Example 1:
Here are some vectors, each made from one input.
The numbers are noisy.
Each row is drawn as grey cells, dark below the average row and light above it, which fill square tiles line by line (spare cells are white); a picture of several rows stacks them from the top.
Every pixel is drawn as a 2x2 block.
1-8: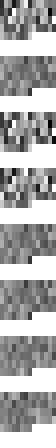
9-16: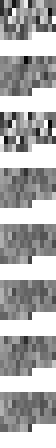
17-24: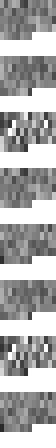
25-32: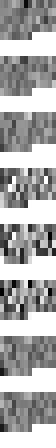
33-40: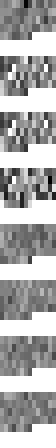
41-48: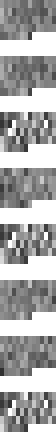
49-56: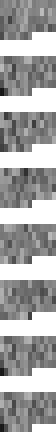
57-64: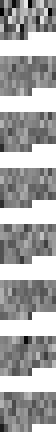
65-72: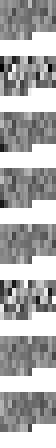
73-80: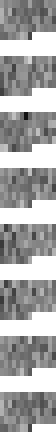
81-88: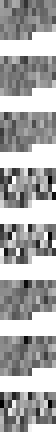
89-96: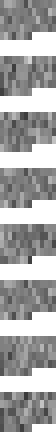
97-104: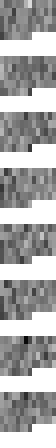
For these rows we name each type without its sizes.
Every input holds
either a fixed value, or a node of a tree, or four true/false values.
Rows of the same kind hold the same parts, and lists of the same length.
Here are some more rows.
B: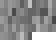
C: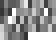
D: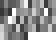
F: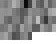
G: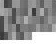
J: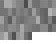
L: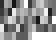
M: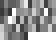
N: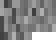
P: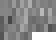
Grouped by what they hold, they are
B, F, G, J, N, P
C, D, M
L

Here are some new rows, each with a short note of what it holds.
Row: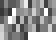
a fixed value
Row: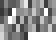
a fixed value
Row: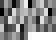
a node of a tree
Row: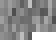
four true/false values
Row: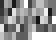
a node of a tree
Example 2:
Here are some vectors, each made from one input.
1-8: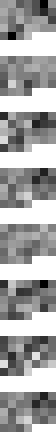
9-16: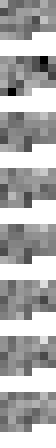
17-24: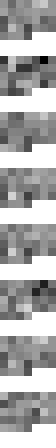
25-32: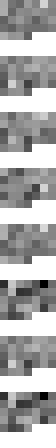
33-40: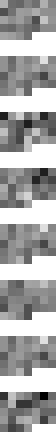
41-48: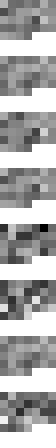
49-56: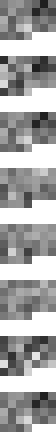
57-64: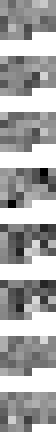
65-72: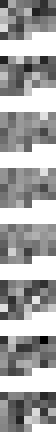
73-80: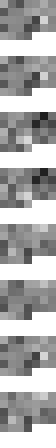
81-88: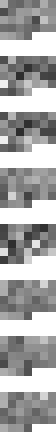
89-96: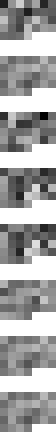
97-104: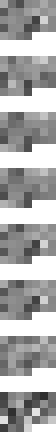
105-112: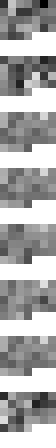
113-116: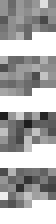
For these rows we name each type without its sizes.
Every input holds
either a label, or three true/false values.
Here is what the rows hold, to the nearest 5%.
About 40% of them hold a label. The rest hold three true/false values.
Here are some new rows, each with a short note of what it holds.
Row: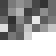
a label
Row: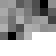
a label
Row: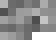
three true/false values
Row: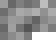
three true/false values
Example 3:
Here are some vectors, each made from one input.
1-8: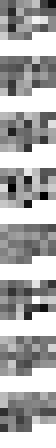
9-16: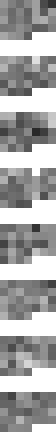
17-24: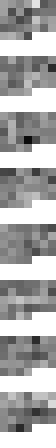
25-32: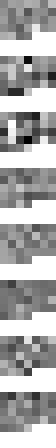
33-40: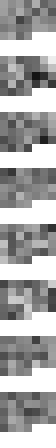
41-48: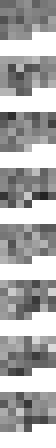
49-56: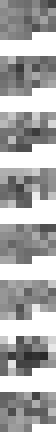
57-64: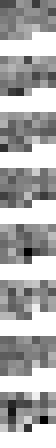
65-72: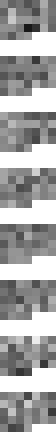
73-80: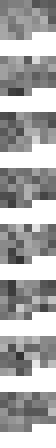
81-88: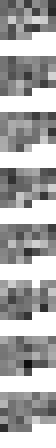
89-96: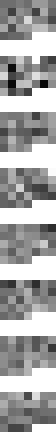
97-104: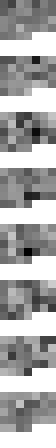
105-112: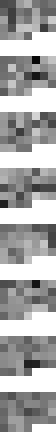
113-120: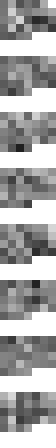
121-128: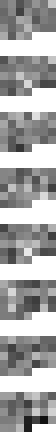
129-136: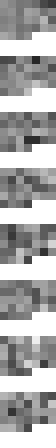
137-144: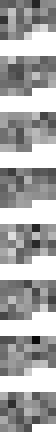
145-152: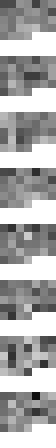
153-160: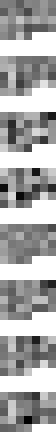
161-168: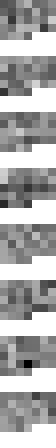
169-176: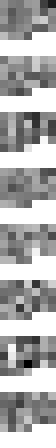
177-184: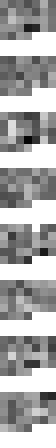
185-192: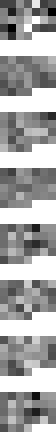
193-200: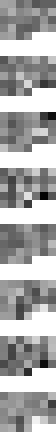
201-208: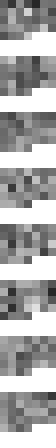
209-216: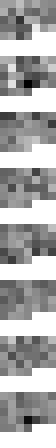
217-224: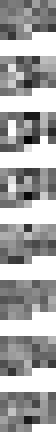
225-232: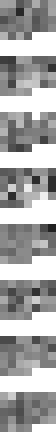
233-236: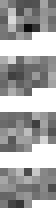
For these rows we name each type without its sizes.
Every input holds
a label, together with either a point on a circle, or a fixed value.
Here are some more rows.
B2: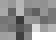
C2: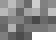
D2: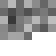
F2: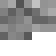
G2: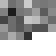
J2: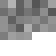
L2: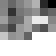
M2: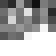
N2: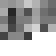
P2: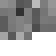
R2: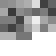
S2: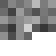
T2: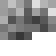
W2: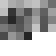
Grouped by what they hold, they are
B2, C2, F2, G2, L2, M2, P2, R2, S2, T2, W2
D2, J2, N2

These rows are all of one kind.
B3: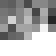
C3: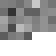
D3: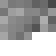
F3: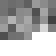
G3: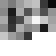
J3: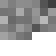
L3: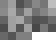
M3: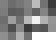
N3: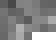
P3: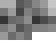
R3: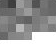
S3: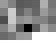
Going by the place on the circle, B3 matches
C3, F3, J3 and R3.
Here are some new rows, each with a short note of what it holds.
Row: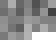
a label
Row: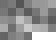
a label
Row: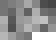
a label
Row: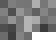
a point on a circle and a label
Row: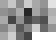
a label
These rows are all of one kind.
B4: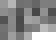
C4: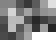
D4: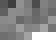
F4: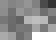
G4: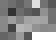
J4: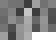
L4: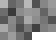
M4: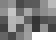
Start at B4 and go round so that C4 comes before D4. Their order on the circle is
B4, M4, G4, C4, J4, D4, L4, F4.
